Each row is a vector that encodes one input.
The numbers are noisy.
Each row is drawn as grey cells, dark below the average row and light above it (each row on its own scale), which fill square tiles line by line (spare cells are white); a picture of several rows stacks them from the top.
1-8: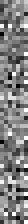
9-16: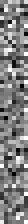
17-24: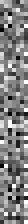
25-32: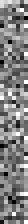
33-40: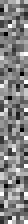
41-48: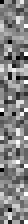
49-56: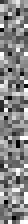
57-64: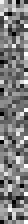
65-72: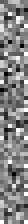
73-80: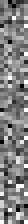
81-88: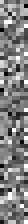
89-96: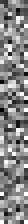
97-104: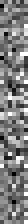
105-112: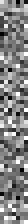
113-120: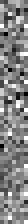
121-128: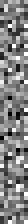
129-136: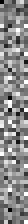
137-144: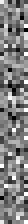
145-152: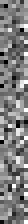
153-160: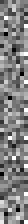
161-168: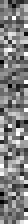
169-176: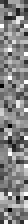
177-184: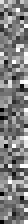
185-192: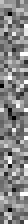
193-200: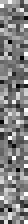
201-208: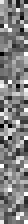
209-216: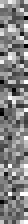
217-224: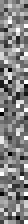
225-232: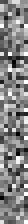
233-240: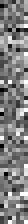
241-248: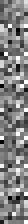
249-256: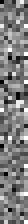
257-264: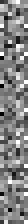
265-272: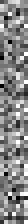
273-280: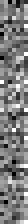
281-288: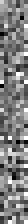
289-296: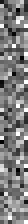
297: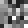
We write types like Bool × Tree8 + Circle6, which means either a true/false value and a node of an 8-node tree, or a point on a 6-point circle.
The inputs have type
Bool × Bool × Bool + Line8 + List2(Line5).
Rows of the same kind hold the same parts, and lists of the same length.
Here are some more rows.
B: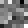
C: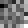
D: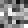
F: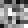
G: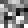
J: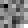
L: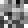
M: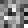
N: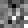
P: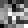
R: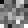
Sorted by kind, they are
B, C, J
D, F, P
G, R
L, N
M

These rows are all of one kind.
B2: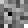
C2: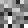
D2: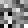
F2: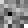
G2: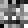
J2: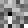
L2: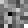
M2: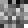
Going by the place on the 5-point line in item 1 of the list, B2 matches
F2 and L2.
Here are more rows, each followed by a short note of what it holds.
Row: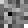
a list of two items
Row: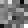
three true/false values
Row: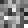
the empty list
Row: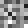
a list of one item
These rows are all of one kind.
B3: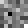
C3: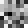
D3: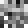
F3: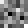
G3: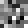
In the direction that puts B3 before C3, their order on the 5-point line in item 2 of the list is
G3, F3, B3, D3, C3.
